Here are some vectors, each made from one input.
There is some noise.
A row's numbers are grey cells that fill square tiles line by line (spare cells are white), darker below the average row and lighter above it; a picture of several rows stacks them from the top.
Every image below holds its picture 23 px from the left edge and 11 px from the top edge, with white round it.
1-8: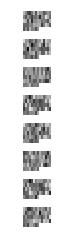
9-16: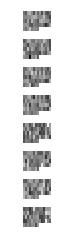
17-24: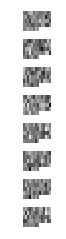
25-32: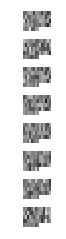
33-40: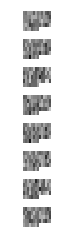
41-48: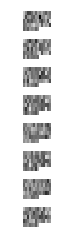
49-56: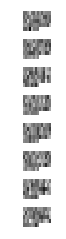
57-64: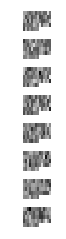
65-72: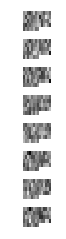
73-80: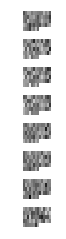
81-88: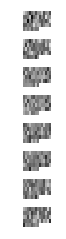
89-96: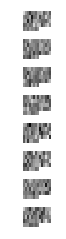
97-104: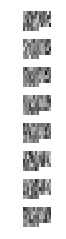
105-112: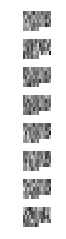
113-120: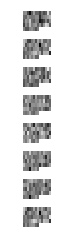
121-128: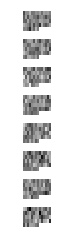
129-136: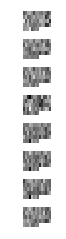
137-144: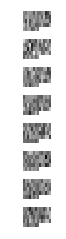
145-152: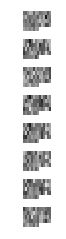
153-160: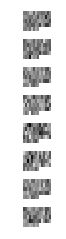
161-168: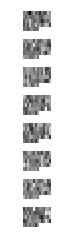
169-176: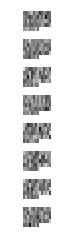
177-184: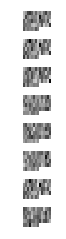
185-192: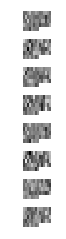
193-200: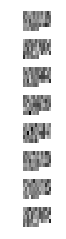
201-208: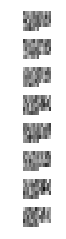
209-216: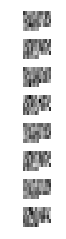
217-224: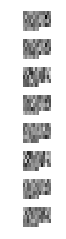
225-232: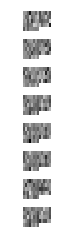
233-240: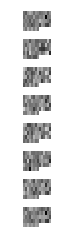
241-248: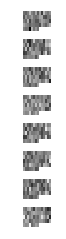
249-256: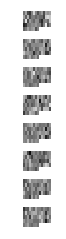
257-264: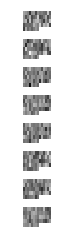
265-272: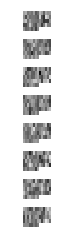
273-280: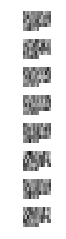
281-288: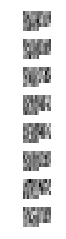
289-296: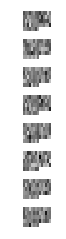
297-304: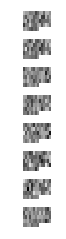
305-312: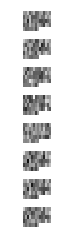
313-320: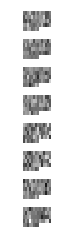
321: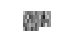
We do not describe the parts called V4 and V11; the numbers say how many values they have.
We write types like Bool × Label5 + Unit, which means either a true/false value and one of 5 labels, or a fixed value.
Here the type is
(Bool × Bool × Bool + Unit) × Circle9 + (Line6 + V11) × V4.
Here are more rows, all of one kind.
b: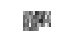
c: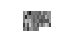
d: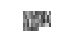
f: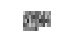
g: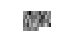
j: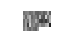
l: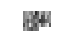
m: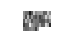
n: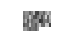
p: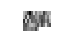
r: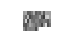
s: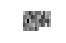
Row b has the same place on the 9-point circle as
l and n.
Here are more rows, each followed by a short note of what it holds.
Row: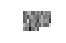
a point on a 6-point line and a value of V4
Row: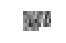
a value of V4 and a value of V11
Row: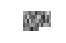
a point on a 9-point circle and three true/false values
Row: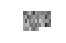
a value of V4 and a value of V11
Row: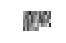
a point on a 9-point circle
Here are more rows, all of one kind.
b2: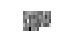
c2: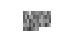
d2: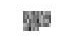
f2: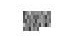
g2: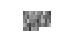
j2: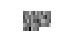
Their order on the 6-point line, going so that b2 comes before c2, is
g2, j2, b2, f2, d2, c2.
